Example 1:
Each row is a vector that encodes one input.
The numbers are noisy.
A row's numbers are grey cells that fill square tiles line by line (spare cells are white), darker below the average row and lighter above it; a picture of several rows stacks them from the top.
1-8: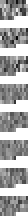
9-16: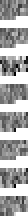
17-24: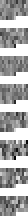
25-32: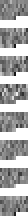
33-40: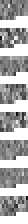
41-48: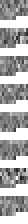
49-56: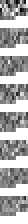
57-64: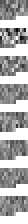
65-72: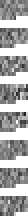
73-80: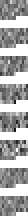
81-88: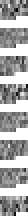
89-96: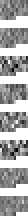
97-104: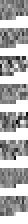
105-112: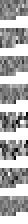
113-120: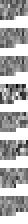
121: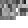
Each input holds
either one of 6 labels, or a point on a 7-point line and a true/false value.
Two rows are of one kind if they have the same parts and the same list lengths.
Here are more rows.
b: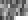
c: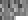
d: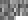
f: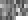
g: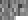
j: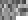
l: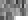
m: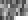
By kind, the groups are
b, f, l, m
c, d, g, j

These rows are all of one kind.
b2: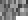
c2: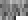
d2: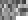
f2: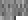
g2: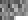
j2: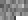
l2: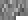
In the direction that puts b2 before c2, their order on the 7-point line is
d2, j2, g2, b2, f2, l2, c2.
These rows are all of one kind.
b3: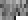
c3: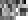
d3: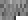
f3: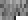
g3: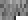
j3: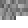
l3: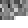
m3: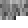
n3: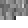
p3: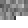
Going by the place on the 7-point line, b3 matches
d3, f3 and g3.
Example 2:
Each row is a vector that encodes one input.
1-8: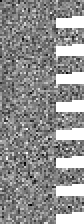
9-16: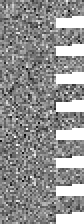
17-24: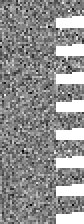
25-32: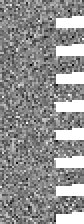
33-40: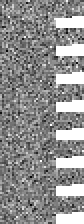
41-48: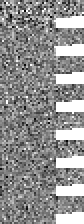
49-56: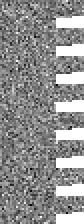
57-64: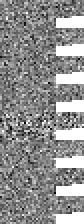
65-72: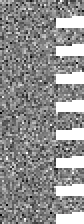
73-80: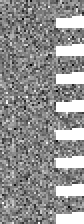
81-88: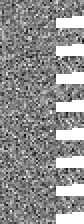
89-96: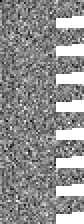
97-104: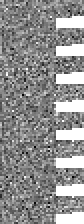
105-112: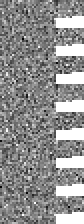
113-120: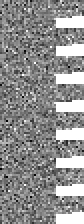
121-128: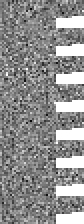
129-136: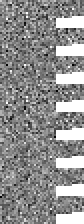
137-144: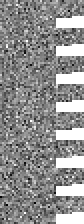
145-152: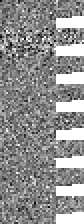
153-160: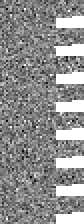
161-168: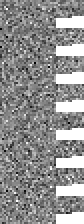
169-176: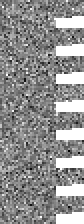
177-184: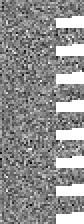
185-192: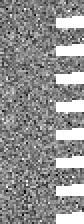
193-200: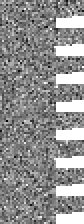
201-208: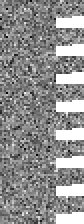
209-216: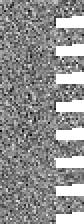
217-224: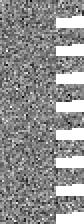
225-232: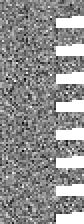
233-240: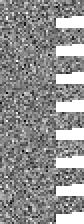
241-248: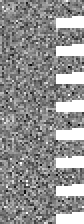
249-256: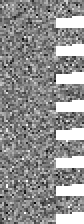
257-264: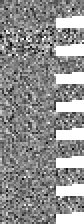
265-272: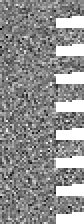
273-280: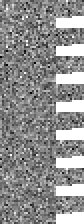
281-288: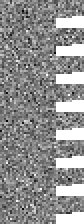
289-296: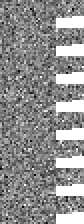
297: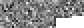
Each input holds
a list of up to three points on an 8-point line.
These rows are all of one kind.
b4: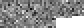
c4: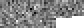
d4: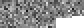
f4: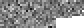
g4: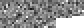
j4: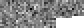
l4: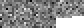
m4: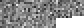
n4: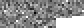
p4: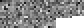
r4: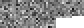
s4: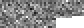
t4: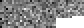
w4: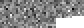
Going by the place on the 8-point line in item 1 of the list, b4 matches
f4, g4, n4 and s4.
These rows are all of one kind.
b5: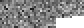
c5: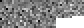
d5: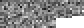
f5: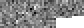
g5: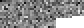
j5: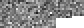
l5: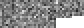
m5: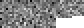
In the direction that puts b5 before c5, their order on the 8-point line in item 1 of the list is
l5, j5, f5, d5, g5, b5, c5, m5.
